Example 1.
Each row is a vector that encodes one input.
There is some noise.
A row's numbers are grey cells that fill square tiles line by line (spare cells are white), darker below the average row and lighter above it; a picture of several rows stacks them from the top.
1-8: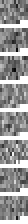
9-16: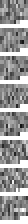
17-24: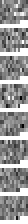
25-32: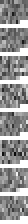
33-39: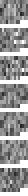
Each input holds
a point on a 6-point line, together with either a fixed value, or three true/false values.
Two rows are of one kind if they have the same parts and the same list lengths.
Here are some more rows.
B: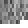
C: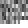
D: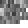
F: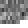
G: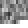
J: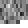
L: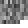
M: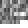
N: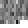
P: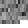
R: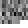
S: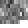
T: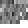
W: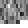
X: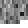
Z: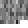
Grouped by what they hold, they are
B, D, F, G, J, L, M, N, P, S, T, W, X, Z
C, R

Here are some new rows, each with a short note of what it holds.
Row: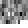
a point on a 6-point line
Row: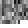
a point on a 6-point line
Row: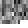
a point on a 6-point line
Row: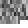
a point on a 6-point line
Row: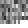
a point on a 6-point line
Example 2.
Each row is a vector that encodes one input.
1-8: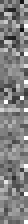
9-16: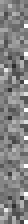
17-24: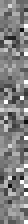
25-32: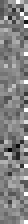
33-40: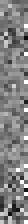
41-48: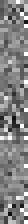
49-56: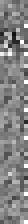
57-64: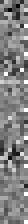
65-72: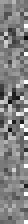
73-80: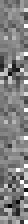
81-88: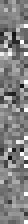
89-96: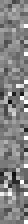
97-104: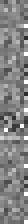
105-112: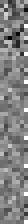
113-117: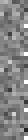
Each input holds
either a point on a 9-point line, or four true/false values.
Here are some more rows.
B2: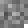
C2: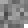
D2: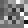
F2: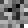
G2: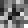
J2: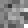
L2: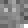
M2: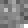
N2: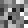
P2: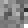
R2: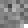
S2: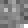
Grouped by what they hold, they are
B2, C2, J2, L2, M2, P2, R2, S2
D2, F2, G2, N2

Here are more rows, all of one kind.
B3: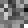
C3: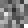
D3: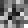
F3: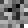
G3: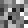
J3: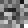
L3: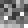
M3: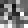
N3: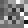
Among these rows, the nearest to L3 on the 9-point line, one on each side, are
B3 and M3.
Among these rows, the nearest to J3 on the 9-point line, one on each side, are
C3 and F3.
